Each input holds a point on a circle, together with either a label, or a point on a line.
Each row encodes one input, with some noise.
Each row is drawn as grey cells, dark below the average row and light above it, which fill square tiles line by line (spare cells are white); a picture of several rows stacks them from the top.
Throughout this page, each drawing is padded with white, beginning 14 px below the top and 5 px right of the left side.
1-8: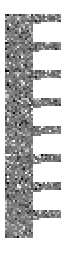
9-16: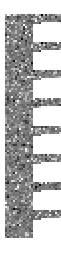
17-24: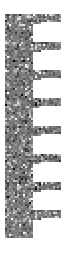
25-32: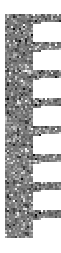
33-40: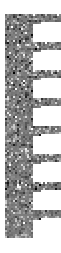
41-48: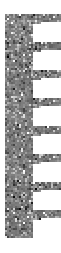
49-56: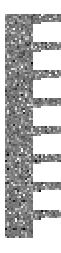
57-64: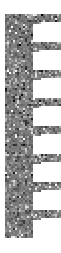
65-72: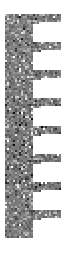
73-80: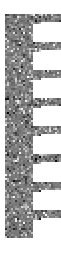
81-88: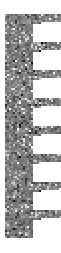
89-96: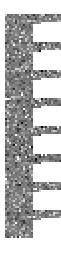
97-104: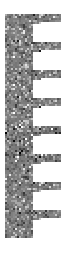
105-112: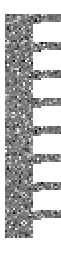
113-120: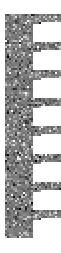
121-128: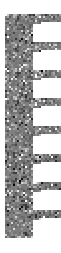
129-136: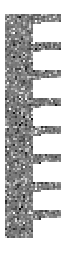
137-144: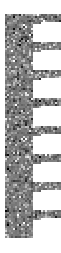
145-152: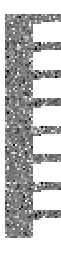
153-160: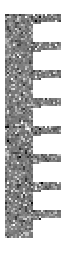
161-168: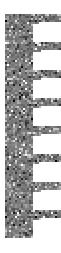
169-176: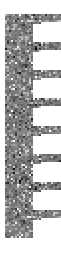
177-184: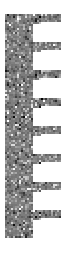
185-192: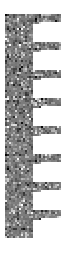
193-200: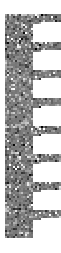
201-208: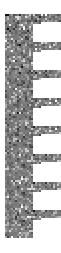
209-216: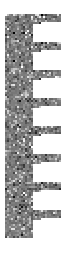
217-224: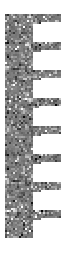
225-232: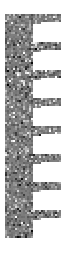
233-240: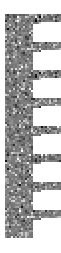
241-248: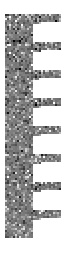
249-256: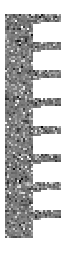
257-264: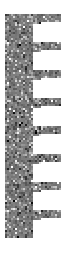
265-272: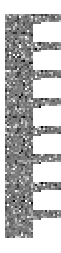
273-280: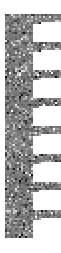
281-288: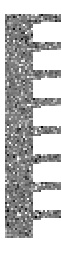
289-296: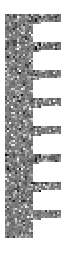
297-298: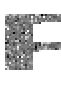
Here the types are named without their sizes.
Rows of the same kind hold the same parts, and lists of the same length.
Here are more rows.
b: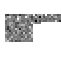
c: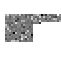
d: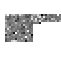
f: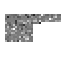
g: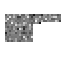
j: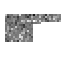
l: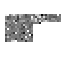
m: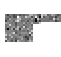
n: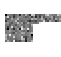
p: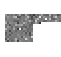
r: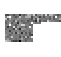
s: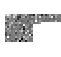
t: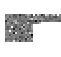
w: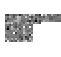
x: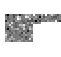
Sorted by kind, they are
b, m, n, r, t, w, x
c, d, f, g, j, l, p, s

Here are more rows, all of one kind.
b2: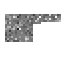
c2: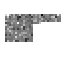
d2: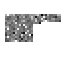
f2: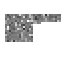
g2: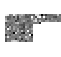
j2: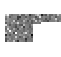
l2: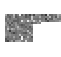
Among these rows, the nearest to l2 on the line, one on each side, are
d2 and g2.
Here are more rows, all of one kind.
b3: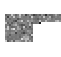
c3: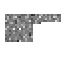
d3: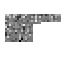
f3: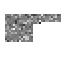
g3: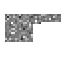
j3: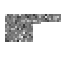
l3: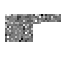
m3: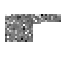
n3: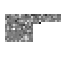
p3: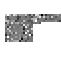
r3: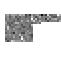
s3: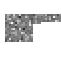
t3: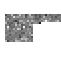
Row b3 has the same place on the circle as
f3, g3, n3 and t3.
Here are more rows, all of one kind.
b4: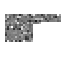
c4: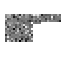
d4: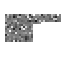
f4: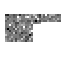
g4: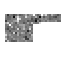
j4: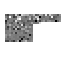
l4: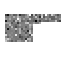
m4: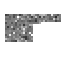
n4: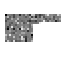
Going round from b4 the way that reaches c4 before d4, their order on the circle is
b4, n4, m4, g4, l4, f4, j4, c4, d4.
